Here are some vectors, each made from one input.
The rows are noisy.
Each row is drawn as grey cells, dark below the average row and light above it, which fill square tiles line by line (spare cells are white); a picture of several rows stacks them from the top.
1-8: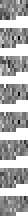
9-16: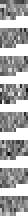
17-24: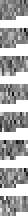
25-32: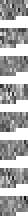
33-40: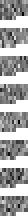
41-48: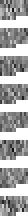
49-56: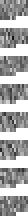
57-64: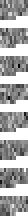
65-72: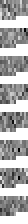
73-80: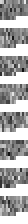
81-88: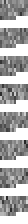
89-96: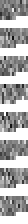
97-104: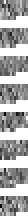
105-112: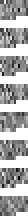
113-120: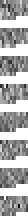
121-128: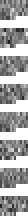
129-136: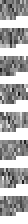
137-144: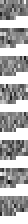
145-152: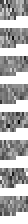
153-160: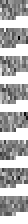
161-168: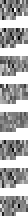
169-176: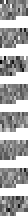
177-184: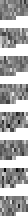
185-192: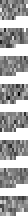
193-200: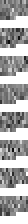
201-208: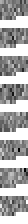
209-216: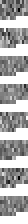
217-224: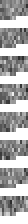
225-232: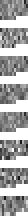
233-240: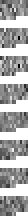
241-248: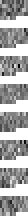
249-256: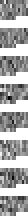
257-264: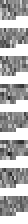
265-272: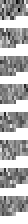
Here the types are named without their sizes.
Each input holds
either a point on a circle and a true/false value, or a point on a line.
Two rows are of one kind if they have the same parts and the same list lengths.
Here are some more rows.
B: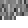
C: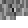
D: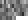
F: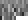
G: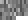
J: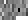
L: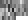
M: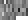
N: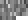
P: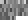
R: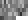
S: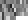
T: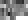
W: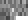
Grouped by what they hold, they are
B, D, F, G, N, P, R, W
C, J, L, M, S, T

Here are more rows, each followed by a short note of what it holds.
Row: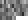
a point on a line
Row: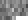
a point on a line
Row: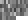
a point on a line
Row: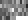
a point on a line
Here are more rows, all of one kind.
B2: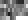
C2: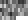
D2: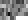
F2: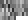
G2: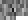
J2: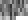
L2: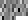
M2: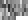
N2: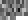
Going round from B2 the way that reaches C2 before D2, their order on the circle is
B2, C2, J2, M2, F2, G2, N2, L2, D2.
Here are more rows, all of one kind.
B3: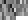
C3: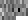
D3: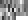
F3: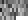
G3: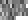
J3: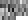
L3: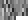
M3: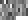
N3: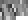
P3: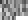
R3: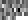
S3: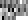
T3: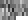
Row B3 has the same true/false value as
F3, N3 and R3.
